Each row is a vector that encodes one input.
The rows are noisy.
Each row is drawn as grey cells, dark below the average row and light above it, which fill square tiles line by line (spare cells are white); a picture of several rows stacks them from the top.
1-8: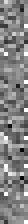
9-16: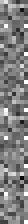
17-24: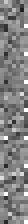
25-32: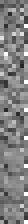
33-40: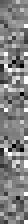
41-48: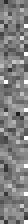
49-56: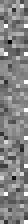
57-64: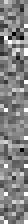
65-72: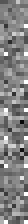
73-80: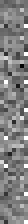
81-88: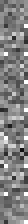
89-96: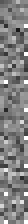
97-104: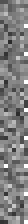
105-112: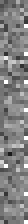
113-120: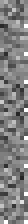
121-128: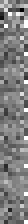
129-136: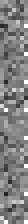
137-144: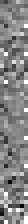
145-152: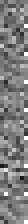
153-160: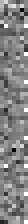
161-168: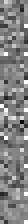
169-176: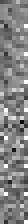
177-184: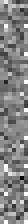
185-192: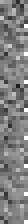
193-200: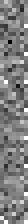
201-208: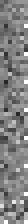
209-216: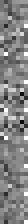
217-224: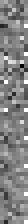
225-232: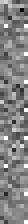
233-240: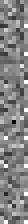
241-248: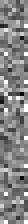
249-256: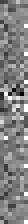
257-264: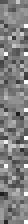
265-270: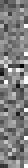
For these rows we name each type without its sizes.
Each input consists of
a true/false value, together with a list of points on a line.
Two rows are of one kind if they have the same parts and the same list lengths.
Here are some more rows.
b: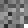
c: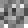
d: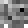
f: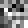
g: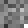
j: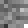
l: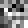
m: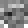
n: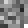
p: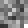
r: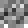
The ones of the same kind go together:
b, g, j, m
c, r
d, n, p
f, l

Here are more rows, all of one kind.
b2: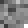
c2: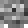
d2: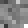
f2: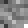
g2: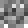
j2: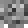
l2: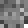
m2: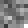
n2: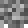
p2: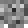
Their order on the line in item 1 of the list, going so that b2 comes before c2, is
m2, g2, f2, d2, b2, p2, j2, c2, n2, l2.
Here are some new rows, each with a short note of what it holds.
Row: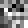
a true/false value, together with the empty list
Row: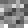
a true/false value, together with a list of three items
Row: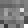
a true/false value, together with a list of three items
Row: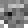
a true/false value, together with a list of two items
